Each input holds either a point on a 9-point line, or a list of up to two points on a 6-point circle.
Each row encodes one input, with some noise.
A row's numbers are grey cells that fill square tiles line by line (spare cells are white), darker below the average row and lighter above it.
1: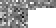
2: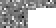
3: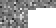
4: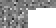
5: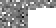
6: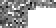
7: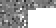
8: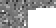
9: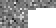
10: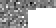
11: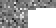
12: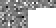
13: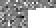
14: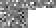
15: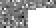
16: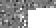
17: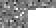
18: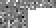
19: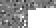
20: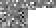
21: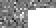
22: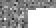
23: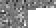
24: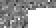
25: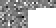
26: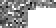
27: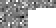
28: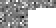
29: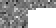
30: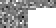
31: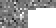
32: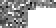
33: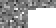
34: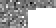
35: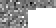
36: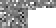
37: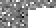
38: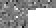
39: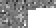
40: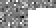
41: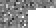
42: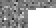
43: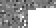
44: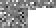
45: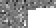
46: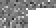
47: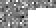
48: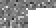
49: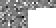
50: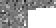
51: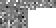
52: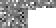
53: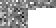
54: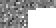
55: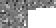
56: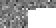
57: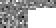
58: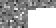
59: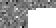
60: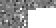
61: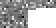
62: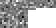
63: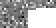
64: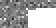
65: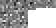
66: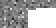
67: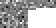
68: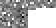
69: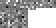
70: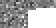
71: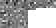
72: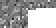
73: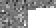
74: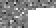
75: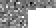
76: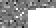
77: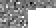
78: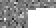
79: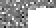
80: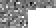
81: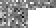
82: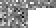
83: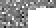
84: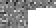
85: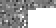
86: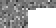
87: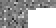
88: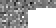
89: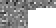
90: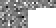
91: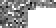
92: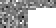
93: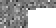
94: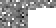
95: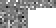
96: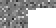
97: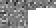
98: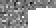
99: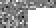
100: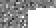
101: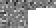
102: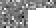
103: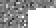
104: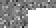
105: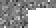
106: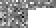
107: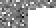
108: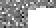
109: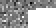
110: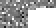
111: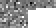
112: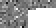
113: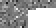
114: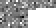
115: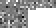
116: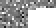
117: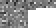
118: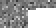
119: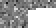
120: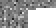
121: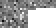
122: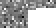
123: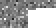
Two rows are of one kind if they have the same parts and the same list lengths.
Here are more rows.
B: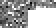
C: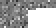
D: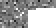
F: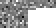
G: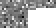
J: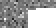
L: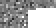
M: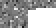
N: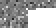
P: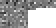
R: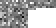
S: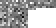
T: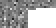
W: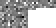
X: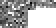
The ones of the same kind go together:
B, X
C, D, J, M, N, T
F, G, R, S, W
L, P

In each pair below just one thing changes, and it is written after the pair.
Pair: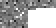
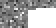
the place on the 6-point circle in item 2 of the list
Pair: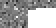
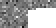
the place on the 6-point circle in item 2 of the list
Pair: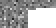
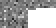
the place on the 6-point circle in item 2 of the list
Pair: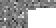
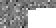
the place on the 6-point circle in item 1 of the list
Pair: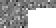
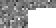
the place on the 6-point circle in item 2 of the list
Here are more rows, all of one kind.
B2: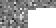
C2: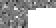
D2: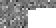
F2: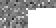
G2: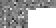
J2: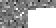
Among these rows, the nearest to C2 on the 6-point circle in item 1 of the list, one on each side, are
D2 and J2.
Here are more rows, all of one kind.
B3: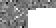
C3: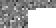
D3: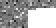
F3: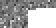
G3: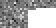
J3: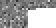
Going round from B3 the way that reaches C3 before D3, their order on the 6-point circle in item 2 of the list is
B3, J3, C3, F3, G3, D3.
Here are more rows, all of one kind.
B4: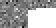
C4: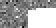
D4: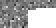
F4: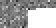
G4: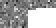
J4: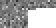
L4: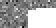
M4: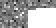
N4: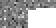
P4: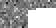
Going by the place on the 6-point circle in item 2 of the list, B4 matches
C4, L4 and N4.
